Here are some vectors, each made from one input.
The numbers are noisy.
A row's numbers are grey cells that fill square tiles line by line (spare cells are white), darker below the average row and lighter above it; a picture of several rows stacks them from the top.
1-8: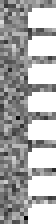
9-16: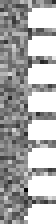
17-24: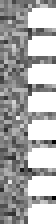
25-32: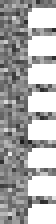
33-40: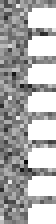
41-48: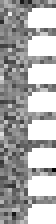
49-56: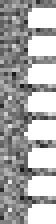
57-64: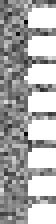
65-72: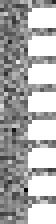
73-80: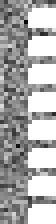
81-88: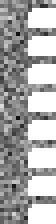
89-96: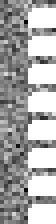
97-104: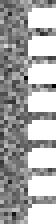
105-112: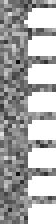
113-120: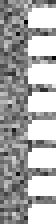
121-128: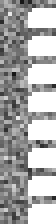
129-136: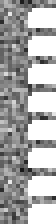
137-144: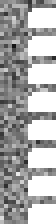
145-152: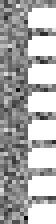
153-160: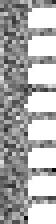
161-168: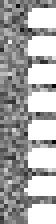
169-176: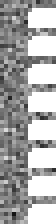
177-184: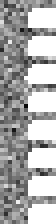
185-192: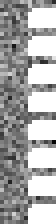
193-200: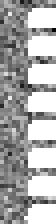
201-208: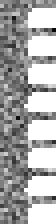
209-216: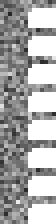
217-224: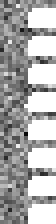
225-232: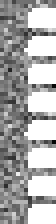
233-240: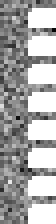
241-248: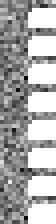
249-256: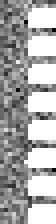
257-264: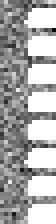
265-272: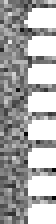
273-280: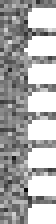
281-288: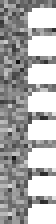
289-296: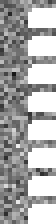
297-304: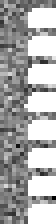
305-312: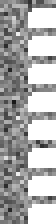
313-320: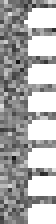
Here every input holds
four true/false values.
